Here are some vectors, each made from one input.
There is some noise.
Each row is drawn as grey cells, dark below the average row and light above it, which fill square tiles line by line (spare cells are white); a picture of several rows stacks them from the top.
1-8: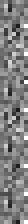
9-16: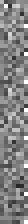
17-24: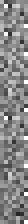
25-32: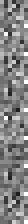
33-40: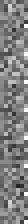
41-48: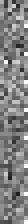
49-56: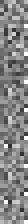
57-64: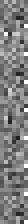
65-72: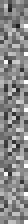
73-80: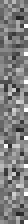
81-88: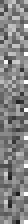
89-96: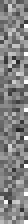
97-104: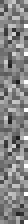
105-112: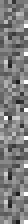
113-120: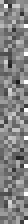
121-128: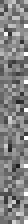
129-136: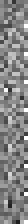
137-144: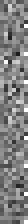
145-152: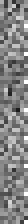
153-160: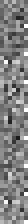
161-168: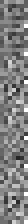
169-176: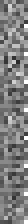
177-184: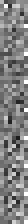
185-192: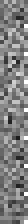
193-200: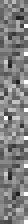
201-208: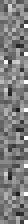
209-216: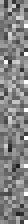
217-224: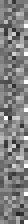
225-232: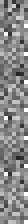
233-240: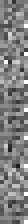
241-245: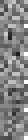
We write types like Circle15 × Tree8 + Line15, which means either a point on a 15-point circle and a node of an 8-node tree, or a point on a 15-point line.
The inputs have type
Tree8.
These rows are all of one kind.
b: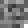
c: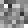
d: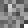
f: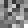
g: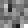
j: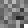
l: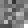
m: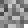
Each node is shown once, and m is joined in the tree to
d.
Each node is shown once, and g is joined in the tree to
b and c.
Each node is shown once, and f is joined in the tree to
l.
